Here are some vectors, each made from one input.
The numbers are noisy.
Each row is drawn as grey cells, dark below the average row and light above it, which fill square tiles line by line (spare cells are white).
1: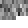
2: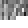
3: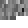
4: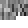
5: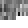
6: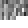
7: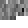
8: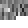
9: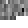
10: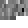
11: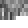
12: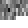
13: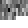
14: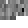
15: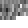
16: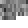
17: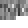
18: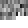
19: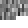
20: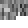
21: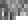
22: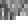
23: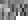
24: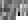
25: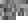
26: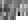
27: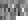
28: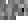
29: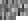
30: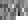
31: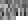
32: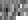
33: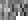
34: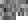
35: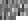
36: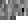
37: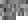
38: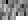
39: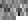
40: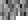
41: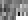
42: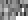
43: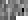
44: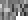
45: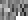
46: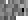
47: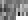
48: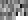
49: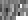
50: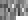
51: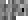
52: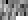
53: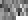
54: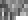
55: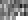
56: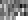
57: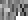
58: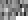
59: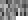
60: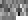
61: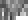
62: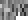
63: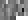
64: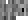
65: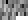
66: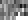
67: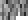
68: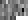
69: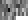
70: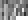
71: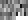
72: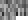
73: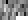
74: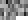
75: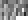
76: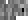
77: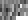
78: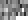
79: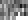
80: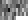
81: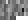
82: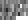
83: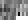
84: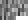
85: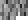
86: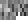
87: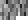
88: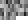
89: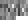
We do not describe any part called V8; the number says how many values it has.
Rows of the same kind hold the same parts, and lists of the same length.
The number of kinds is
2.
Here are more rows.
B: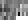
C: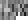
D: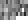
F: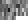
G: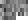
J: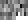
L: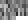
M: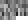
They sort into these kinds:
B, D, F, G, J, L, M
C

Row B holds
a true/false value and a value of V8.
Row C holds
a point on a 4-point line and a true/false value.
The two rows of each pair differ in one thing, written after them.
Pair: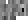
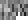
the true/false value
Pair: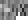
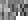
the place on the 4-point line
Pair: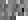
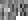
the true/false value
